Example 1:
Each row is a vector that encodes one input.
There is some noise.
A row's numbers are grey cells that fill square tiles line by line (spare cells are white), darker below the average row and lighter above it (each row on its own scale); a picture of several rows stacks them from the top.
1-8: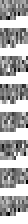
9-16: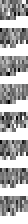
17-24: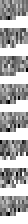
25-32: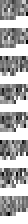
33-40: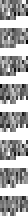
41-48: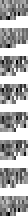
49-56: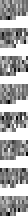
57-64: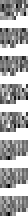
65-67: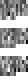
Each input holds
either a point on a 4-point line, or a point on a 5-point line.
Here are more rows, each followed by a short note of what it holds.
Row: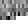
a point on a 4-point line
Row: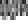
a point on a 5-point line
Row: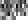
a point on a 5-point line
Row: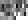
a point on a 5-point line
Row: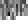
a point on a 5-point line
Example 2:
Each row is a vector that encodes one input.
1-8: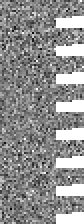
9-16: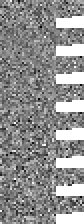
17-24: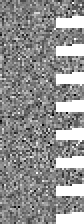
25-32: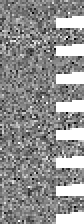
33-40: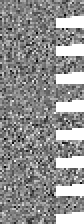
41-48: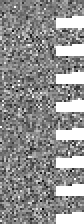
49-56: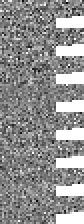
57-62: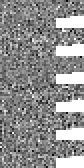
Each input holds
a point on a 7-point line, together with either a point on a 9-point circle, or a fixed value.
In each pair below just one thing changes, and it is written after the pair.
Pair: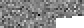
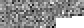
the place on the 7-point line
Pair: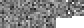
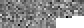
the place on the 9-point circle
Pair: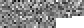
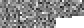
the place on the 7-point line
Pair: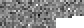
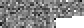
the place on the 9-point circle
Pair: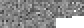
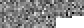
the place on the 9-point circle
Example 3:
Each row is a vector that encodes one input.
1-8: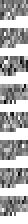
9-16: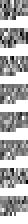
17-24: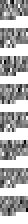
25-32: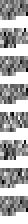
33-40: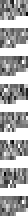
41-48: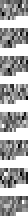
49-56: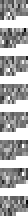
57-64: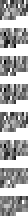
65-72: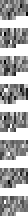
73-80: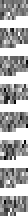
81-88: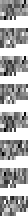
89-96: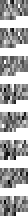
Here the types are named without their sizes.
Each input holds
either a point on a line, or four true/false values.
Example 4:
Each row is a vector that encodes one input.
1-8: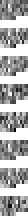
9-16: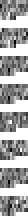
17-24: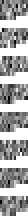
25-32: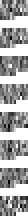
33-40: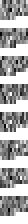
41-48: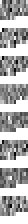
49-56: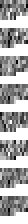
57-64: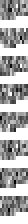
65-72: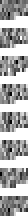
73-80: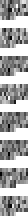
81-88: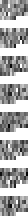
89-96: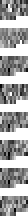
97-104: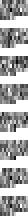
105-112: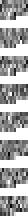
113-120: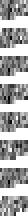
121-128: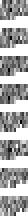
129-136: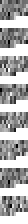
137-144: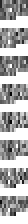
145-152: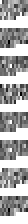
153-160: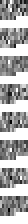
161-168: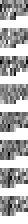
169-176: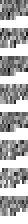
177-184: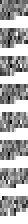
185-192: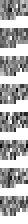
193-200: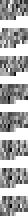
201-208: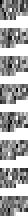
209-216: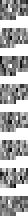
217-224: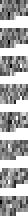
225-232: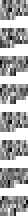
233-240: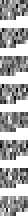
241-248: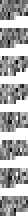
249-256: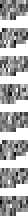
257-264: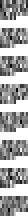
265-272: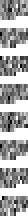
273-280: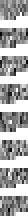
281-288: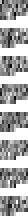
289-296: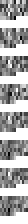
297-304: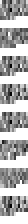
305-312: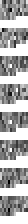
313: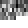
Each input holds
a point on a 20-point line, together with either a fixed value, or three true/false values.
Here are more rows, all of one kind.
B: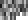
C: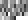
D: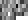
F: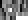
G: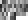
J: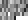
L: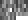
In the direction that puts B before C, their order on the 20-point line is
L, F, B, C, G, J, D.
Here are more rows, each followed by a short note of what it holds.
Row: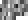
a point on a 20-point line and three true/false values
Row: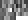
a point on a 20-point line and three true/false values
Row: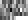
a point on a 20-point line
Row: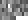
a point on a 20-point line and three true/false values
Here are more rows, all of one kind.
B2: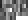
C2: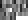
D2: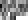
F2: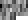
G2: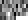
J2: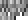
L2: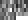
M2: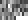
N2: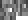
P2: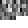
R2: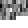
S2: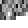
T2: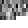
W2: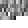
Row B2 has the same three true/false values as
C2, F2, N2 and R2.
